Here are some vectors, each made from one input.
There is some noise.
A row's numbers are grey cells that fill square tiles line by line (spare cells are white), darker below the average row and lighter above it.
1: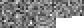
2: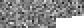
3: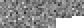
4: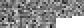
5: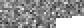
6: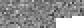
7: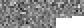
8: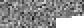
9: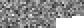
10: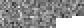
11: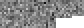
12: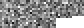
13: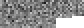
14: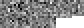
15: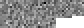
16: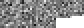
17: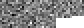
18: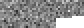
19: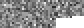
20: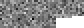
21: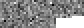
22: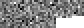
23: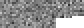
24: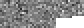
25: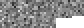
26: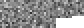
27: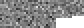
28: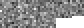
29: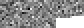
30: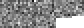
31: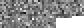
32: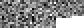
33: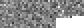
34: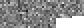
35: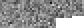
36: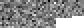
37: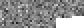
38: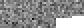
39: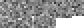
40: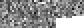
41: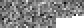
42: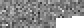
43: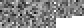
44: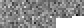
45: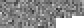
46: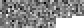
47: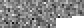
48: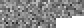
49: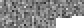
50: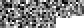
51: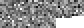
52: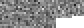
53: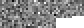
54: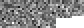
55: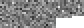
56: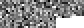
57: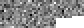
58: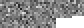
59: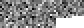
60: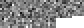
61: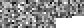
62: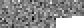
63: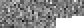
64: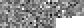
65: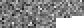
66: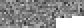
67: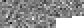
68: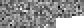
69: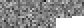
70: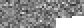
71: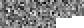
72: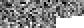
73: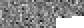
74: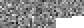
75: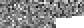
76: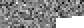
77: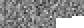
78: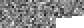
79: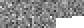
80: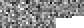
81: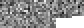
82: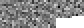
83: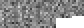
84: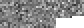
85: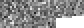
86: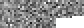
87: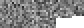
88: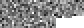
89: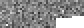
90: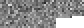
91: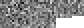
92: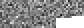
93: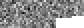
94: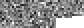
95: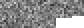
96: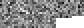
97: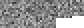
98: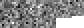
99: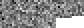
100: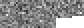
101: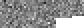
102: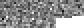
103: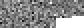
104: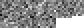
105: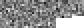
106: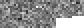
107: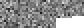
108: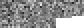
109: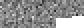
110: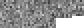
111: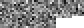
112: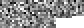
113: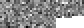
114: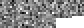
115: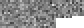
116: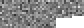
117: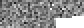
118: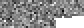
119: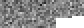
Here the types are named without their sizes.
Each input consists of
a node of a tree and three true/false values, together with either a fixed value, or a node of a tree.
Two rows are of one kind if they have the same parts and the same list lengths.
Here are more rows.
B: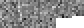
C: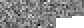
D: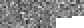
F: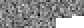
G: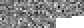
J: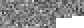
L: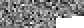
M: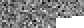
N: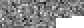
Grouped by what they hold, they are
B, C, D, F, J, L, N
G, M

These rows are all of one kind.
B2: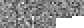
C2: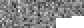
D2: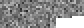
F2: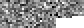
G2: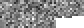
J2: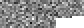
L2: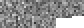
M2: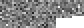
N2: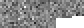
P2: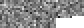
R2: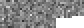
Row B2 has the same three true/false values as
L2 and N2.
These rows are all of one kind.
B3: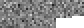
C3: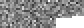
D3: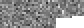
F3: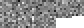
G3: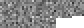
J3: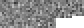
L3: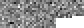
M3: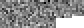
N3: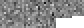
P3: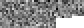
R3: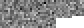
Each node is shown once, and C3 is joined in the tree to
N3.
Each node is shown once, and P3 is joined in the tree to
G3.
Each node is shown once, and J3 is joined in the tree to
D3, F3 and L3.
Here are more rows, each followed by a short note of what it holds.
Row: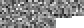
a node of each of two trees and three true/false values
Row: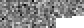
a node of each of two trees and three true/false values
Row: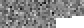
a node of a tree and three true/false values
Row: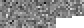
a node of a tree and three true/false values
